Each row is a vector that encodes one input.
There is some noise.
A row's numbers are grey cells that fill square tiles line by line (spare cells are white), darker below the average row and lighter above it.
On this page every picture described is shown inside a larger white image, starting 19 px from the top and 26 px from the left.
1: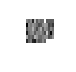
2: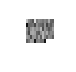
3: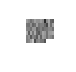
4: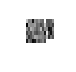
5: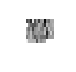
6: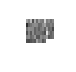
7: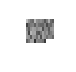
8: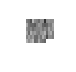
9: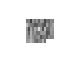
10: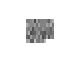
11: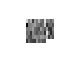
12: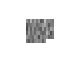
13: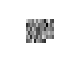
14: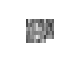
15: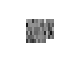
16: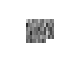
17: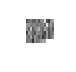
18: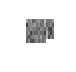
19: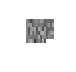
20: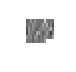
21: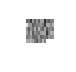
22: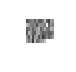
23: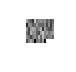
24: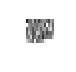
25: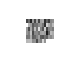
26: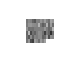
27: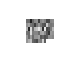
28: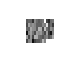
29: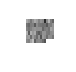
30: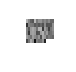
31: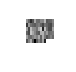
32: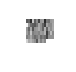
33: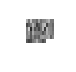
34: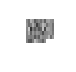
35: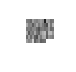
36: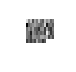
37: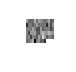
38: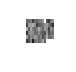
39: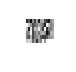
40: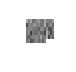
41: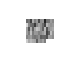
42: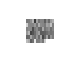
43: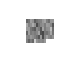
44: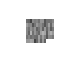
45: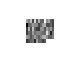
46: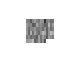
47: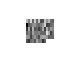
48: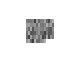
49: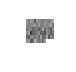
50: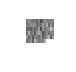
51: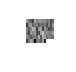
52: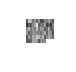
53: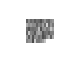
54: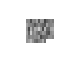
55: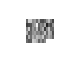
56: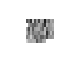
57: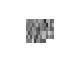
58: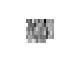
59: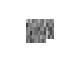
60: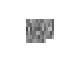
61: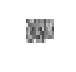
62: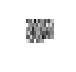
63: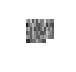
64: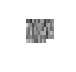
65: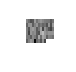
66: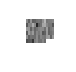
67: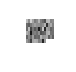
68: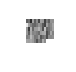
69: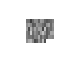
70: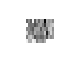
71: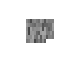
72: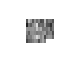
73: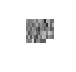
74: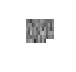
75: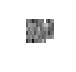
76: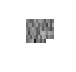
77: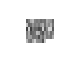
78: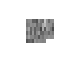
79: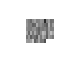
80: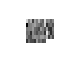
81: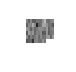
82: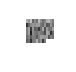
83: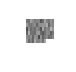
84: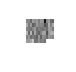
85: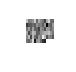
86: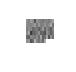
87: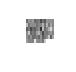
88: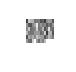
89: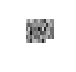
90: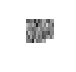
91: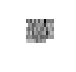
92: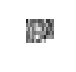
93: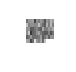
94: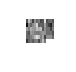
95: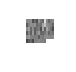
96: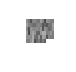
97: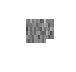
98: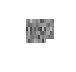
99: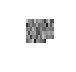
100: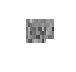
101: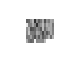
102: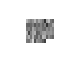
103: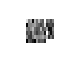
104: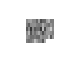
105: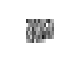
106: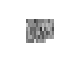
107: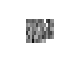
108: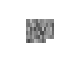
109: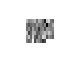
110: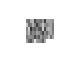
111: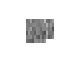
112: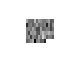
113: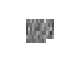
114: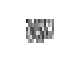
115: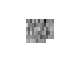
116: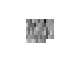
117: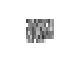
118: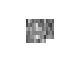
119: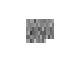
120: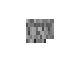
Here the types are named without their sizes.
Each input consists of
either a point on a circle and a true/false value, or a fixed value, or a node of a tree.
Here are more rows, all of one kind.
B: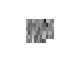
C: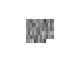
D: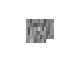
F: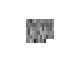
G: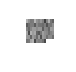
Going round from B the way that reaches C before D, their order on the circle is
B, F, C, G, D.
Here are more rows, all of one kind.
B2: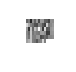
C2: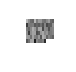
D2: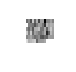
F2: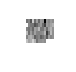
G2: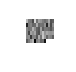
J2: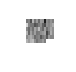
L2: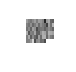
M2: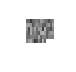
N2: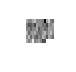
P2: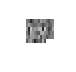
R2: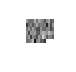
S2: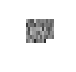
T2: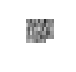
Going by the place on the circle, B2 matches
C2, F2, J2 and L2.
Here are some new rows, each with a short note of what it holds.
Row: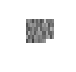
a node of a tree
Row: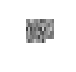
a node of a tree
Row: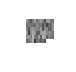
a point on a circle and a true/false value
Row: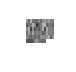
a node of a tree
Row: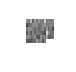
a node of a tree
